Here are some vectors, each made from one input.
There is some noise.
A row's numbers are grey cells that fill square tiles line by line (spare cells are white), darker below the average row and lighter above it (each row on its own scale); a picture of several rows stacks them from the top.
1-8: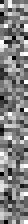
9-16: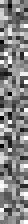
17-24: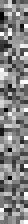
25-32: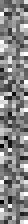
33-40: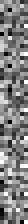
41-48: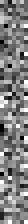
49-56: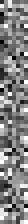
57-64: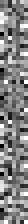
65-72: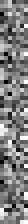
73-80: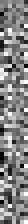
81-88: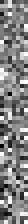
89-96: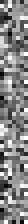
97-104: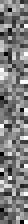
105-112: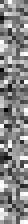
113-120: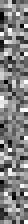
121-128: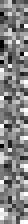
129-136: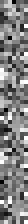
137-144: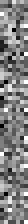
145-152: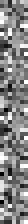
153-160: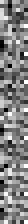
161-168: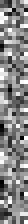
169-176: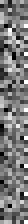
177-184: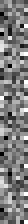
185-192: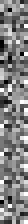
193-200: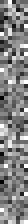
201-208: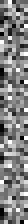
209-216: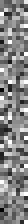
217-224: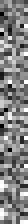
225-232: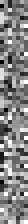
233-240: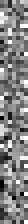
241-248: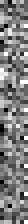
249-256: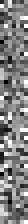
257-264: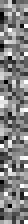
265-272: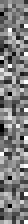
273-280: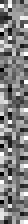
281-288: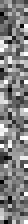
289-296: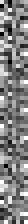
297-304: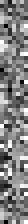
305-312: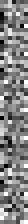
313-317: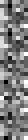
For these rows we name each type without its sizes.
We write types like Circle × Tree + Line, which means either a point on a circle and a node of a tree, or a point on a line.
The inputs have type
Bool × (Tree + Unit).
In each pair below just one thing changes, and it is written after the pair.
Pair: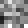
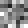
the true/false value
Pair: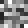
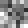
the true/false value
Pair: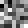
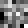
the true/false value
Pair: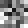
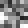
the node of the tree
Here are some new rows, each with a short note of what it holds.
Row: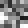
a node of a tree and a true/false value
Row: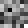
a true/false value
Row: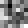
a true/false value
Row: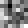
a true/false value
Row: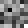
a true/false value
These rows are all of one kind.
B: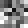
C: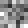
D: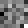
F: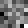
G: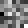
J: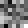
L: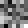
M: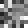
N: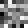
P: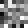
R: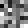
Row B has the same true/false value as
C, J, L and R.
